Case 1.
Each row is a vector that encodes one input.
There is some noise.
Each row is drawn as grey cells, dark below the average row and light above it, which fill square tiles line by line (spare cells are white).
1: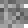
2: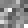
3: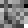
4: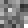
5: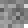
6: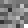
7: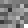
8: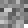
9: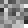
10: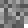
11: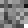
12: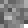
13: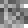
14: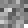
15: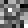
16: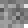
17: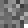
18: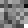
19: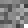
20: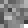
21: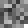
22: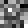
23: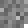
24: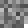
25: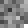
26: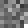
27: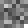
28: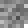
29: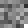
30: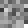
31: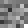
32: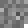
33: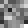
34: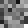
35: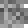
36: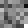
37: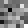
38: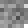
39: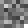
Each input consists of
a node of a 7-node tree.
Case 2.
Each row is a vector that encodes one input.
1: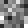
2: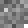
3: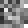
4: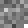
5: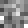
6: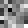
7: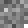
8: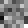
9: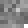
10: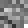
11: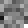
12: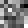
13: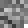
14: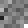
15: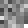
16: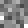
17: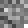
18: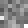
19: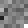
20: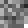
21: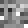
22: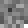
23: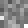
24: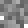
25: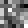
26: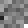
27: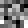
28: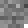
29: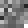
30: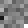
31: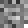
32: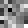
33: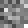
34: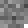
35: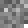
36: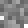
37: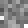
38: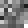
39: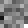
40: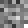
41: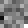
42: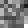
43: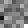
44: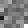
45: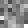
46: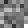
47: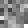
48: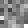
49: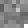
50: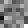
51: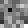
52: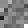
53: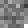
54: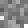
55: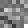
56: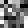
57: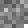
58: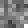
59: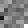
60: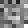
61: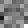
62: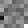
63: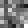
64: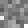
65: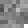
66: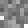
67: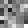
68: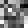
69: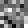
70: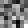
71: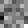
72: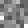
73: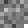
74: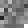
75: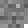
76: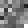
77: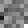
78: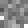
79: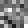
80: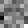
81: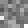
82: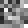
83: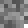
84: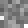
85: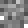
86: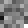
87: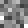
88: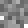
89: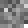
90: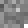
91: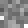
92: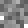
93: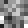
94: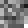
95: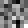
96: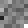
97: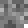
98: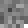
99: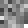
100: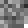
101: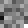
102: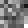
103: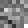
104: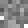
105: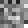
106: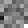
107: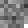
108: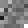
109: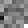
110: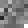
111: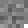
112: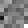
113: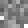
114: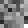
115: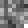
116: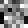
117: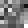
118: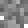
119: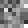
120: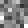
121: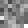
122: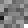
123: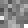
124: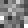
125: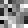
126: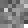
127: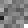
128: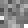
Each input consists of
either a fixed value, or a node of a 10-node tree.
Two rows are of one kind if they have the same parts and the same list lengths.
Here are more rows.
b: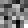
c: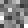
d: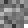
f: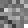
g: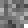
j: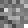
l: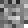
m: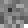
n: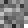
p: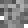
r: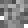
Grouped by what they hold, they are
b
c, d, f, g, j, l, m, n, p, r

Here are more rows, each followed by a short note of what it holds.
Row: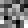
a fixed value
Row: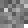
a node of a 10-node tree
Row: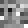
a node of a 10-node tree
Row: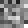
a node of a 10-node tree
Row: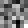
a fixed value
